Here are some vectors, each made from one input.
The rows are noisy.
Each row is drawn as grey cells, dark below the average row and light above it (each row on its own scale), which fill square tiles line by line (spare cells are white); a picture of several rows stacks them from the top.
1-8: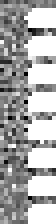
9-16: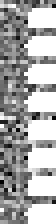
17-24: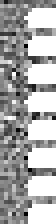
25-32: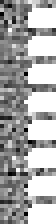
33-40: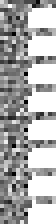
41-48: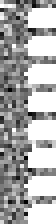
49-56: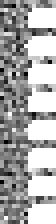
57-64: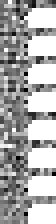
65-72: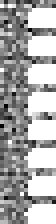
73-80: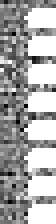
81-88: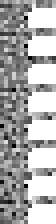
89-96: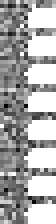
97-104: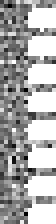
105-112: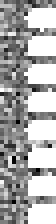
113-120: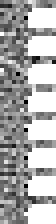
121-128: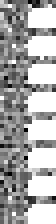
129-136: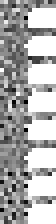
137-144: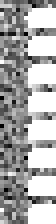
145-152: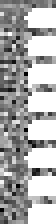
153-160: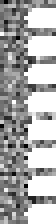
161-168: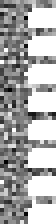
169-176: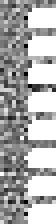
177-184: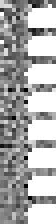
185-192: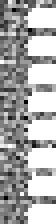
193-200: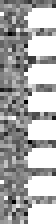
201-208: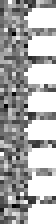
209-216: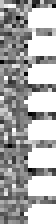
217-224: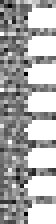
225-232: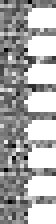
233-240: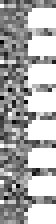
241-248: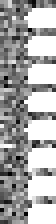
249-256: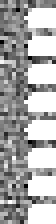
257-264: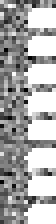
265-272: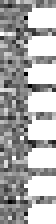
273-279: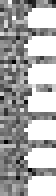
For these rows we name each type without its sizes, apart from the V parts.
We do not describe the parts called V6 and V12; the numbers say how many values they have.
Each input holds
either a node of a tree and a value of V12, or a true/false value and a value of V6.
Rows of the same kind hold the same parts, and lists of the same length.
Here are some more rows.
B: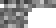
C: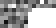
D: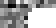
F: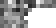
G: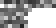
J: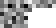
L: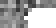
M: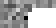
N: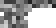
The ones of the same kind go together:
B, C, F, G, L, N
D, J, M

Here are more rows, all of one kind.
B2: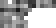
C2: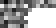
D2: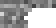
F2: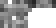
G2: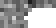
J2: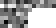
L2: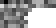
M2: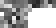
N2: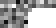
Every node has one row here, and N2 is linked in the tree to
J2.
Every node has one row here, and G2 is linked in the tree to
B2 and C2.
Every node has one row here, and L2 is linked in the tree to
C2 and D2.
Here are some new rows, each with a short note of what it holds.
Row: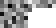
a true/false value and a value of V6
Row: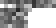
a node of a tree and a value of V12
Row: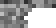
a node of a tree and a value of V12
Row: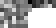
a node of a tree and a value of V12
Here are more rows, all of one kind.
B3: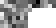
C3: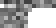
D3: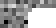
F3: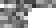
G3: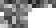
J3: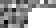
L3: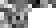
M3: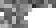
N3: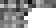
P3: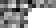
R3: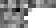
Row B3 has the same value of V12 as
G3, J3, L3 and P3.
